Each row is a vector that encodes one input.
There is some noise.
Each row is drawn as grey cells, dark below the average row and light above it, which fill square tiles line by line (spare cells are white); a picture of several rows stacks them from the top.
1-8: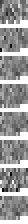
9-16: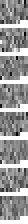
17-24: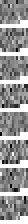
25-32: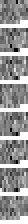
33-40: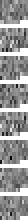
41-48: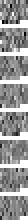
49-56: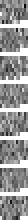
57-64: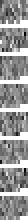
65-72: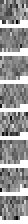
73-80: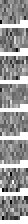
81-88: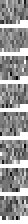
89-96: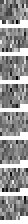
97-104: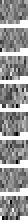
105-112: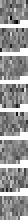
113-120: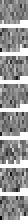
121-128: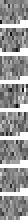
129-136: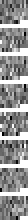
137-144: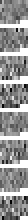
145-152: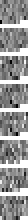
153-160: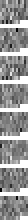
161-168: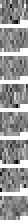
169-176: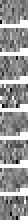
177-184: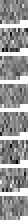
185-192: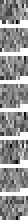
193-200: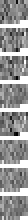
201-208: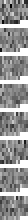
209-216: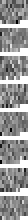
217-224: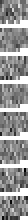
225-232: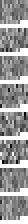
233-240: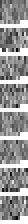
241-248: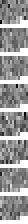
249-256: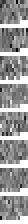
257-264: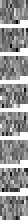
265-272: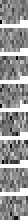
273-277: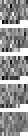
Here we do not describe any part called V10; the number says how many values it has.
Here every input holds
a true/false value, together with either a point on an 11-point line, or a list of up to two values of V10.
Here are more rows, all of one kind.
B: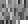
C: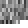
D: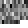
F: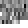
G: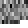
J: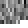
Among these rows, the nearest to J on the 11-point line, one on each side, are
D and G.
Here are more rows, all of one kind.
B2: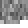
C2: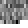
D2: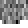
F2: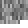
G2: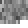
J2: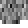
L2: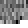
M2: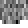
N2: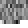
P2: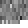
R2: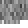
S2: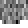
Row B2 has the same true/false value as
F2, G2, P2 and R2.
